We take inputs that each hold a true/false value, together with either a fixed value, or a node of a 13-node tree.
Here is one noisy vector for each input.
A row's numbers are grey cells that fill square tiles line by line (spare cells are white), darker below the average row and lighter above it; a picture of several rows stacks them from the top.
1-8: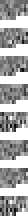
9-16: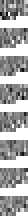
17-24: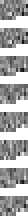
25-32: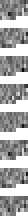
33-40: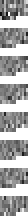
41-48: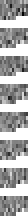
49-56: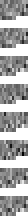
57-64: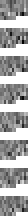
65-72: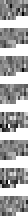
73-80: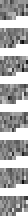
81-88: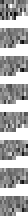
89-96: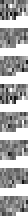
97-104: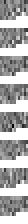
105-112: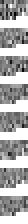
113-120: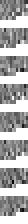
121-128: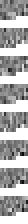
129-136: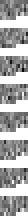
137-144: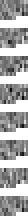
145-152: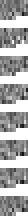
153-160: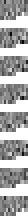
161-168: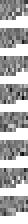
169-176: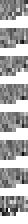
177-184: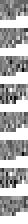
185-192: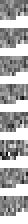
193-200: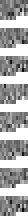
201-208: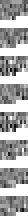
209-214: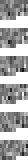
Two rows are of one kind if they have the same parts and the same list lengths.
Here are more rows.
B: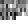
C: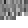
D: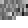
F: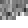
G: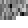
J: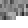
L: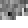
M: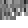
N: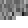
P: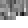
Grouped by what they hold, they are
B
C, D, F, G, J, L, M, N, P

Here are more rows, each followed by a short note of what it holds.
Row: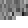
a node of a 13-node tree and a true/false value
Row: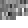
a node of a 13-node tree and a true/false value
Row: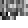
a true/false value
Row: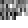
a true/false value
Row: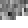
a node of a 13-node tree and a true/false value
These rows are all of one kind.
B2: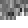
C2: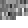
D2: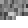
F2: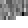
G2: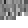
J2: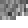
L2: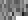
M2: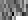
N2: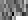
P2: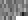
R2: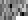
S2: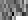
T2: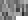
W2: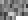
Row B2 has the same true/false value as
C2, G2 and J2.
